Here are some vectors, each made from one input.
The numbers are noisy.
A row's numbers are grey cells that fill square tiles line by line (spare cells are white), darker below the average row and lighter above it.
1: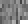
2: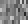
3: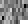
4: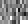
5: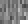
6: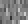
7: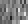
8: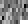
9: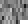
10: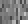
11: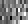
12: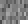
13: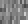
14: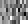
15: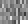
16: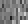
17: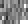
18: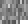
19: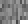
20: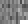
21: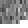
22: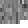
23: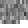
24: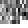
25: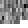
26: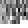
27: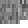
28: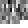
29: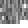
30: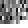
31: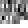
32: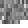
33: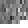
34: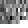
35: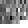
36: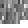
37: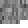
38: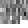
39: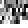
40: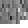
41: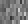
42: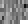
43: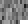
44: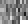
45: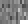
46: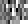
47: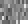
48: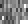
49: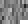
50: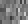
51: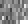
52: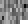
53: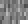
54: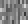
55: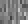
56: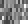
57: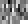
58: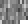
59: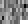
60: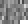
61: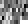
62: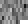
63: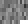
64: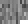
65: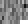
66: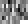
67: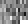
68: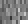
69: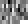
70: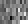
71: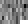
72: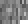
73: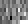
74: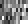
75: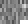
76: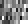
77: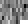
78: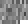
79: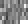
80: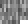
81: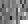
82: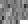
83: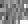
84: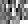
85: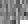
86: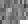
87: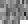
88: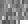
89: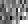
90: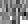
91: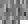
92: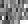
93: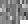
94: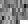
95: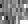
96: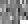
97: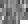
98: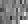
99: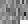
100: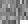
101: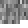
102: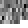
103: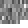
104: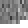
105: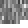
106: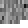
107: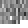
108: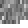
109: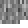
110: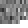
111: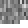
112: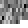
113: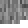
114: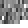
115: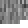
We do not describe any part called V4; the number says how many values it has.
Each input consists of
a list of up to two items, each one of 5 labels and a value of V4.
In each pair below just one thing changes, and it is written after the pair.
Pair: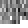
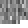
the label in item 2 of the list
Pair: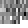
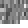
the value of V4 in item 1 of the list
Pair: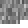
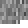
the value of V4 in item 2 of the list
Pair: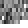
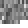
the value of V4 in item 2 of the list
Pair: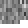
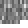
the label in item 1 of the list
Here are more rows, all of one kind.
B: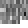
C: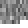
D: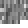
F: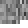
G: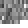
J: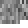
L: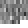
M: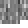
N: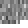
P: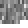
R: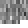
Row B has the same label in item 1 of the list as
D and G.
